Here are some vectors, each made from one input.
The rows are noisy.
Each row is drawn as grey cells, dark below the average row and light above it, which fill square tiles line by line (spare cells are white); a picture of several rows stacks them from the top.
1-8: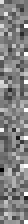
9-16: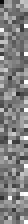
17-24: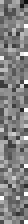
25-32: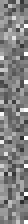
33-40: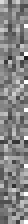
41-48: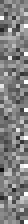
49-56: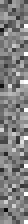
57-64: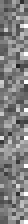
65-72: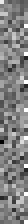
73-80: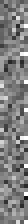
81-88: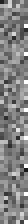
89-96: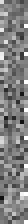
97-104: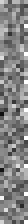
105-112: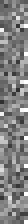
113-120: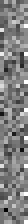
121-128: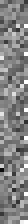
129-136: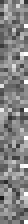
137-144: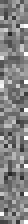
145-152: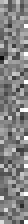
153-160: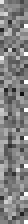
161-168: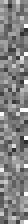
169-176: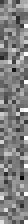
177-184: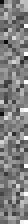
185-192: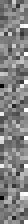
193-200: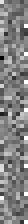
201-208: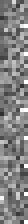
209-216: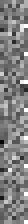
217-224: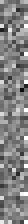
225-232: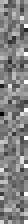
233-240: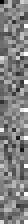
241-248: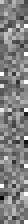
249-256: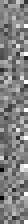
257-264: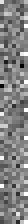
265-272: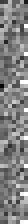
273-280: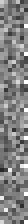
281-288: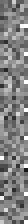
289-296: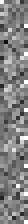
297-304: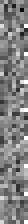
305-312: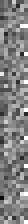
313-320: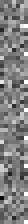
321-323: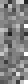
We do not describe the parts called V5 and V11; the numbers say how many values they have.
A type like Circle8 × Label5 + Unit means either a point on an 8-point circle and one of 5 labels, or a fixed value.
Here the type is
Bool × Bool × Bool + Line8 + (Line9 + V5) × V11.
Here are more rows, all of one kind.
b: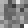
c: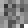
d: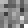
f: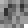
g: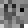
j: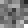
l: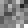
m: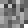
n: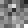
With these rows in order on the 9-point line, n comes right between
j and l.
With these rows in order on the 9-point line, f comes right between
b and g.
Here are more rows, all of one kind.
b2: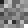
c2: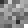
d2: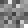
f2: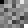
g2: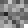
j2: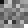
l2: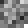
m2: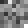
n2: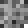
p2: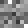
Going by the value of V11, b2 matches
d2, g2, j2 and p2.
